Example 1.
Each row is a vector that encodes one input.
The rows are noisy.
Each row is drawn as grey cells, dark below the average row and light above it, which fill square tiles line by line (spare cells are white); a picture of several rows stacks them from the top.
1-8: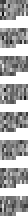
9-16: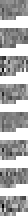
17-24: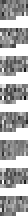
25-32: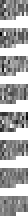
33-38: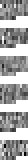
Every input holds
either a point on a 4-point line, or a point on a 6-point line.
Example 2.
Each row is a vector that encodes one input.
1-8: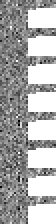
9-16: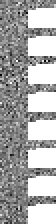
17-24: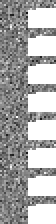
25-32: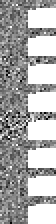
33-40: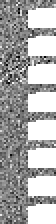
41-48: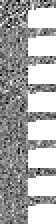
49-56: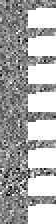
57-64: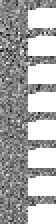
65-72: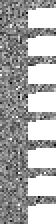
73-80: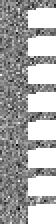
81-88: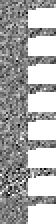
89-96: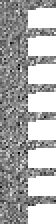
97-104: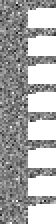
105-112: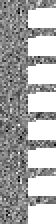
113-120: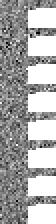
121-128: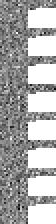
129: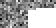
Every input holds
a list of up to two points on a 14-point line.
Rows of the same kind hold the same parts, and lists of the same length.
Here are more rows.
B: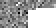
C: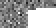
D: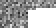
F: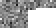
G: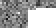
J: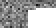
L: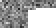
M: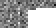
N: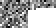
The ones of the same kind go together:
B, D
C, F, G, J, L, M
N

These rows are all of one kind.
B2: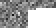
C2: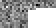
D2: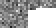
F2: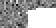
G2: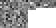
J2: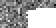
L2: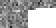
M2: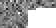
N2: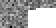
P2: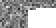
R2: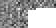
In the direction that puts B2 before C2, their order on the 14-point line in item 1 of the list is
F2, M2, B2, G2, D2, L2, N2, P2, C2, R2, J2.
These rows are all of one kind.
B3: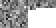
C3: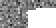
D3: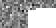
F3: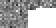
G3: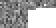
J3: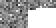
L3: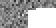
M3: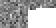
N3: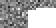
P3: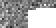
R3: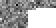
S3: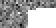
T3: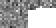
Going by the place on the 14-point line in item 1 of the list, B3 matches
F3, J3, M3 and T3.
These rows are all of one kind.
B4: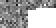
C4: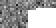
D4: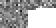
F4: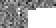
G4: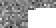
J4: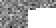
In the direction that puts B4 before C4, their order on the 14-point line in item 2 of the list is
B4, J4, D4, F4, G4, C4.
